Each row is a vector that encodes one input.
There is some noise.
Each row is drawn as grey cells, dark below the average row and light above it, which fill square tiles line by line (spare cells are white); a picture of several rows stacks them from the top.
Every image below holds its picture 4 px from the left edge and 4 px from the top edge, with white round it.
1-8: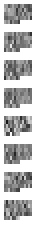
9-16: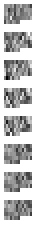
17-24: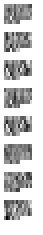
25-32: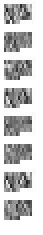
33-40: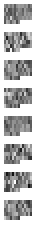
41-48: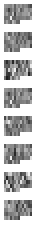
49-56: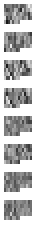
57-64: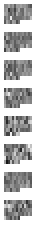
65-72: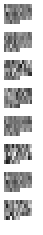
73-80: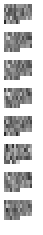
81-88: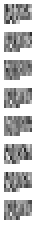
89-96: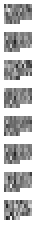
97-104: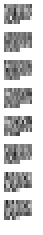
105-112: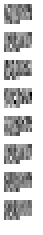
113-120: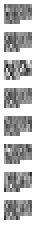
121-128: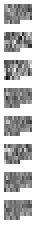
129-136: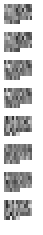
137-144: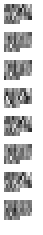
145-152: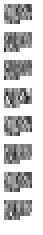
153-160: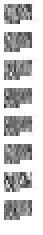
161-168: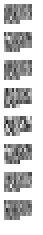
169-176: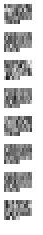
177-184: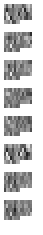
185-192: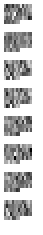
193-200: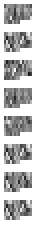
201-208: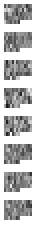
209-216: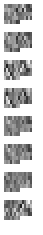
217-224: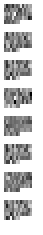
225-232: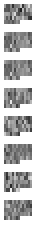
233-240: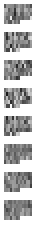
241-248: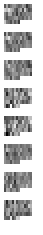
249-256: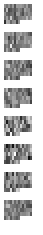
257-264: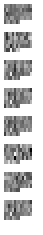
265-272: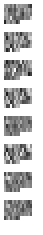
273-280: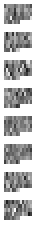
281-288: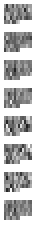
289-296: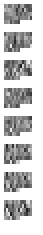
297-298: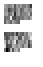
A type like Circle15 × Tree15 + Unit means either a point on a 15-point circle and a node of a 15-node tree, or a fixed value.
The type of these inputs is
Bool × Circle8 + List3(Line5).
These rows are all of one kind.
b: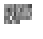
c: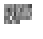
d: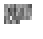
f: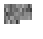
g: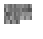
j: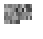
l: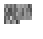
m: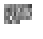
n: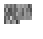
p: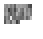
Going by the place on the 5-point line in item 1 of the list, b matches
c, d, m and p.
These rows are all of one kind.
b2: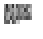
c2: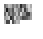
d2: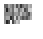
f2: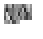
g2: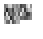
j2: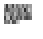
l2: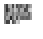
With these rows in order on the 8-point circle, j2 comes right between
b2 and f2.
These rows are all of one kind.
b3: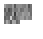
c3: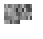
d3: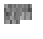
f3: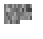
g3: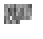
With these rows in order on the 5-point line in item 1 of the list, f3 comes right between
c3 and d3.
